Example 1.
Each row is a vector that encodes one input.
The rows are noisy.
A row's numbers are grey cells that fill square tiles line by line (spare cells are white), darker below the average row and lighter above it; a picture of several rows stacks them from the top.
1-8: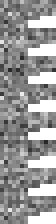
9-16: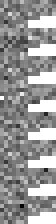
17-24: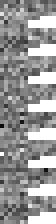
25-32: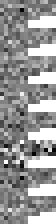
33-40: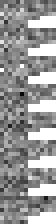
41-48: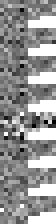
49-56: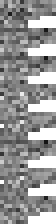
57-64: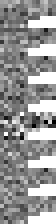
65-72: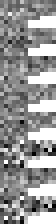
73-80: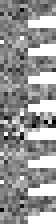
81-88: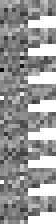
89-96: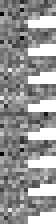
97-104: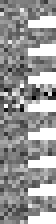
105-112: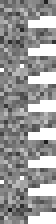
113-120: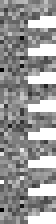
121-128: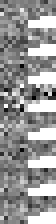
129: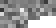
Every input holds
either a point on a 9-point circle and a true/false value, or a fixed value.
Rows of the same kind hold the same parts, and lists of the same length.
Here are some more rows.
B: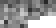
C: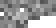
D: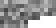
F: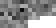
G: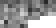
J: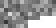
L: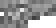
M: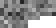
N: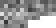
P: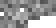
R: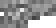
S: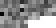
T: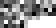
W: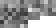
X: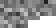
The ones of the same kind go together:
B, C, D, F, G, J, L, M, N, P, R, S, W, X
T

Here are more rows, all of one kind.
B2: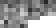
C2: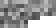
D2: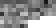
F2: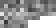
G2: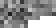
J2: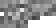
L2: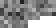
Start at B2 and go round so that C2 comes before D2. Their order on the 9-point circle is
B2, F2, J2, C2, G2, L2, D2.
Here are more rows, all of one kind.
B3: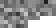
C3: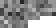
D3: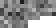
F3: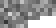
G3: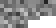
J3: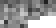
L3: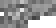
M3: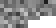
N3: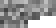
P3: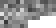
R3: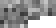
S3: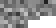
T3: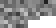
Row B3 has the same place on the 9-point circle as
G3, M3, S3 and T3.
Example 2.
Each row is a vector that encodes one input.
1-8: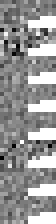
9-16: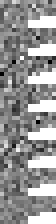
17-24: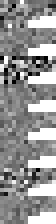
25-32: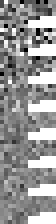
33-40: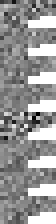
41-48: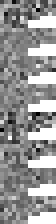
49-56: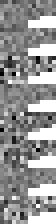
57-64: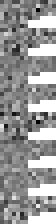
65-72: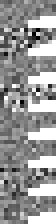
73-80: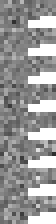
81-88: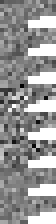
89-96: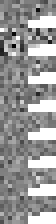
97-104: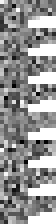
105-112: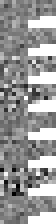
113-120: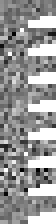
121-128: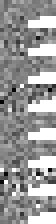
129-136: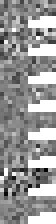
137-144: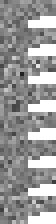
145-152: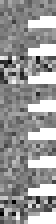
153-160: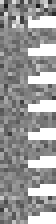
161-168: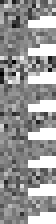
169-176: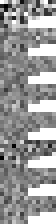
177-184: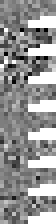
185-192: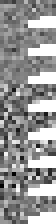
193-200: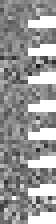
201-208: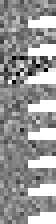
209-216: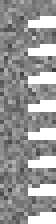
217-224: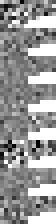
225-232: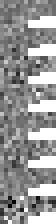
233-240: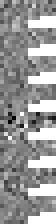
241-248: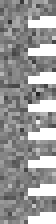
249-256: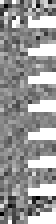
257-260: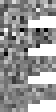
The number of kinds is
2.
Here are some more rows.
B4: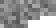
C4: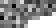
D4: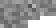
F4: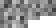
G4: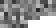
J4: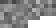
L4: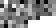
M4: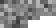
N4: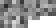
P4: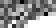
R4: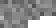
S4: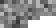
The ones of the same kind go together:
B4, D4, F4, G4, J4, M4, N4, R4, S4
C4, L4, P4

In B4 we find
five true/false values.
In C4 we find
a node of a 13-node tree.
